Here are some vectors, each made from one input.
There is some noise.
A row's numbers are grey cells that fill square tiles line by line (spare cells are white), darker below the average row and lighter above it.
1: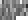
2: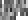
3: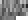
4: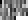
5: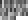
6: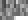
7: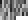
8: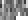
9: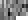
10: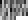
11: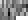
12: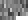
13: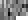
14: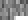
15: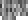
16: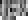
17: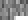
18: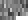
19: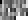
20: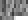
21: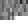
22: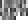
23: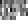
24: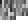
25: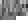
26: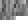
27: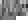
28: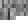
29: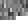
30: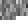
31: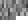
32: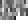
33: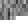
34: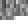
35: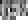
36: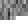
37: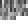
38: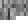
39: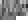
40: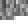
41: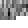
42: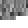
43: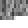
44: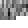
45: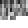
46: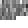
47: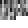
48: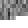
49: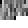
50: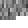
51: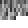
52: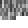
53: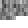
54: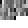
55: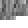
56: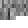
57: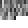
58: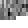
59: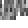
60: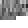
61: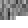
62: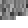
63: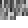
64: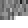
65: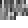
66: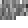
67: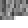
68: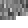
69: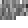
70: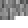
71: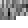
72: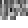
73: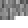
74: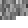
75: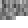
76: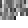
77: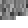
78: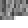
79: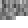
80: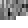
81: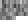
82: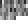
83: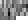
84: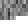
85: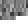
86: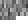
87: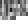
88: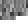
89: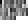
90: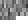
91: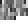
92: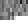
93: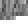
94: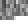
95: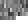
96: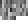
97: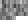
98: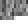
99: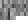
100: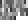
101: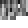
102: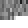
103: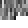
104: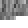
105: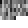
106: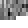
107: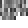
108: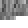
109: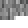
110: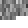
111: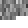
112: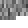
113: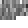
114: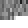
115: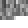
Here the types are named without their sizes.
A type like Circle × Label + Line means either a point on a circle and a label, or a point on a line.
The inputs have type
Bool × Bool × Bool × Bool + Line × Line × Line × Line × (Line × Line + Unit).
